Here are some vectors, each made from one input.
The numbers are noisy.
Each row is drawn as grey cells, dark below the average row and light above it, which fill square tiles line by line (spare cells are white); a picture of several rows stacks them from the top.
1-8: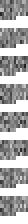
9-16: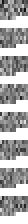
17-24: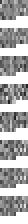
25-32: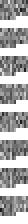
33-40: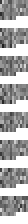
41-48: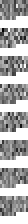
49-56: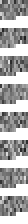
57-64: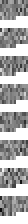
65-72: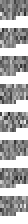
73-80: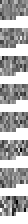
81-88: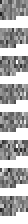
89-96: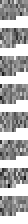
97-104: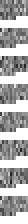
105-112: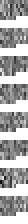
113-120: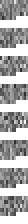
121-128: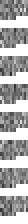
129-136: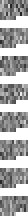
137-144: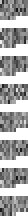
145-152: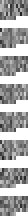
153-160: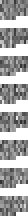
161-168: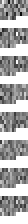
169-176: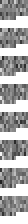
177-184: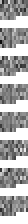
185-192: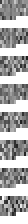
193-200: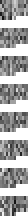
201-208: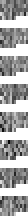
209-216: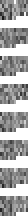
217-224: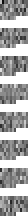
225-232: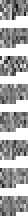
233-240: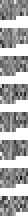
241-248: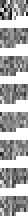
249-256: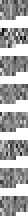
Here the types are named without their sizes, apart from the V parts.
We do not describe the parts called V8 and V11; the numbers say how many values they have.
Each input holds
either a value of V8 and a value of V11, or a list of points on a line.
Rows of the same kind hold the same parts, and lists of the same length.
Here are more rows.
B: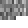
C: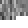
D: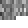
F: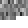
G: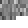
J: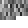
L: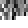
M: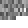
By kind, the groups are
B, D, M
C, F, G
J
L

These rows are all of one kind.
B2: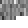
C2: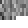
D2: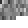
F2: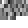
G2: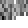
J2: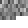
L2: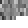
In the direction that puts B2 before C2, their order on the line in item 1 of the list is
G2, B2, J2, L2, D2, C2, F2.
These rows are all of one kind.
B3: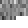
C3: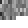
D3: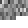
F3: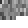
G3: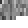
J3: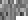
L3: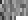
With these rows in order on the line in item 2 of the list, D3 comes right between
C3 and F3.
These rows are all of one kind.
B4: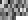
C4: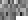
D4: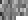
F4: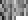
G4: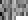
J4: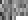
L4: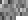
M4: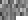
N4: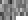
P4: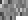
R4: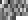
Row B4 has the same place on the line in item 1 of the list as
D4 and F4.
